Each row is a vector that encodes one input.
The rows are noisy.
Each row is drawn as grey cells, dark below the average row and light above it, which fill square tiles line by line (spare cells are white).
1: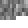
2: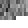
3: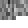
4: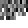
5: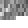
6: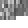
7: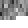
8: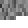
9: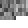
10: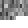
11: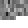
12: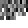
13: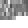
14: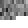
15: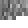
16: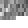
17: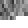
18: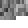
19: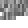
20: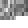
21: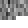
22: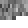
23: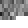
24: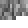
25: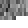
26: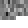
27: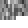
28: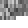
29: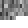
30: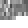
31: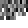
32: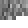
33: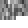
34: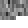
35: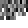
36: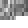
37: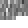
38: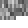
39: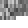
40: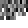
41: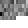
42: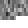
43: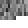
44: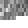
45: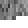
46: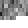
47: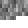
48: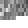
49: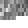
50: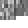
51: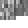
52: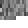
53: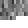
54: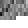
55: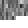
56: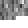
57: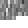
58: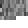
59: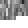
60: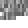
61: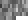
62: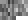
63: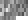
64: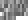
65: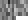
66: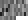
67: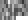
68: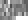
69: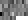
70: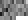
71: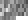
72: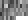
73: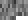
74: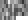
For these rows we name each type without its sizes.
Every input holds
a list of points on a circle.
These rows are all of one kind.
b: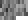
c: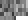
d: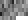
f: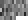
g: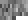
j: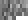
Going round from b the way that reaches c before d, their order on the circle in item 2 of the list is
b, f, j, g, c, d.
